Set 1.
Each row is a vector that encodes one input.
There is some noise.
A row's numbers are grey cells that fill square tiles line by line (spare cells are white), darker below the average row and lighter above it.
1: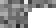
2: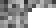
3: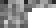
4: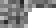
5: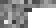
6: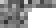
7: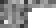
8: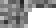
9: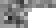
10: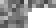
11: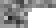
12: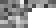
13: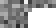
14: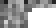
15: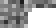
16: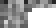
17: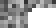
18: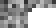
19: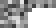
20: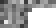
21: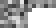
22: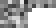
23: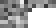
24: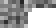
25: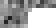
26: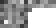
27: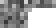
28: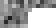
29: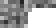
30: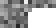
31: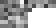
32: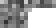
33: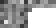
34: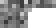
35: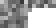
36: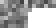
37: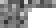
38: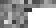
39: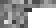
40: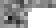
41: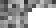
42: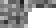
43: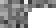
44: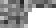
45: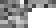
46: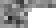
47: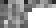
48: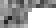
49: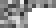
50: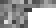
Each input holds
either one of 6 labels, or a point on a 6-point line.
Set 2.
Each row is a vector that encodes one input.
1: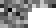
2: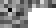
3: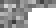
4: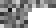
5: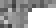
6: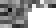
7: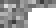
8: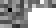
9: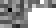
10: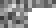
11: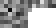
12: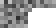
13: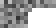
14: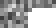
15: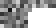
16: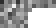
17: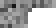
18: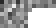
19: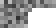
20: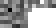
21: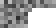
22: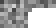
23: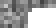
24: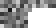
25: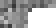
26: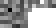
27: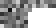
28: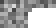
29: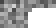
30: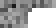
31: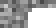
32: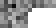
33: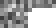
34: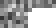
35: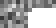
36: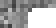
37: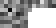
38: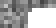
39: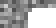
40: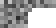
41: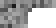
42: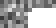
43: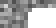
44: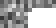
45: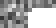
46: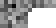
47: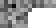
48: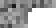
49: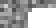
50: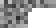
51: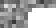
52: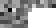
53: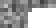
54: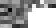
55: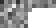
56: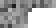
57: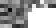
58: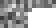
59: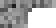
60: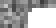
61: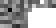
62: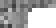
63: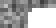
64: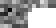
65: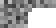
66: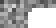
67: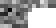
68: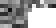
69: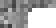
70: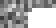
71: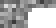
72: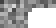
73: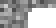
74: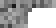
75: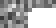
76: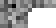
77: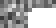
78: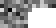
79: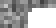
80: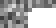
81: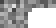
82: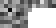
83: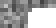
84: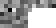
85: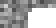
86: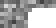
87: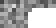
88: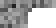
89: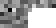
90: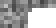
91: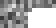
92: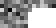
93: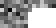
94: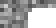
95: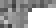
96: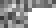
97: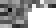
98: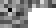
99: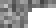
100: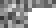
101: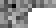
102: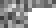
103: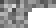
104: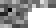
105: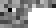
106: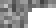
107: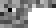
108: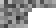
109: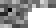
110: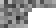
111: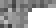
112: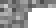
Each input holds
either a point on a 7-point line, or a point on a 10-point line.
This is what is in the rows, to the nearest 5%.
About 30% of them hold a point on a 7-point line. The rest hold a point on a 10-point line.
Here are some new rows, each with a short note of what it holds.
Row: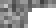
a point on a 10-point line
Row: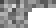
a point on a 10-point line
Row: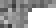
a point on a 10-point line
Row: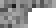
a point on a 10-point line
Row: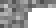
a point on a 10-point line
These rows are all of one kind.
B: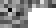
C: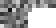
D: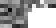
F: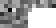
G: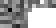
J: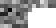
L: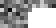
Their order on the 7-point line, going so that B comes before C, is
L, J, D, G, B, F, C.
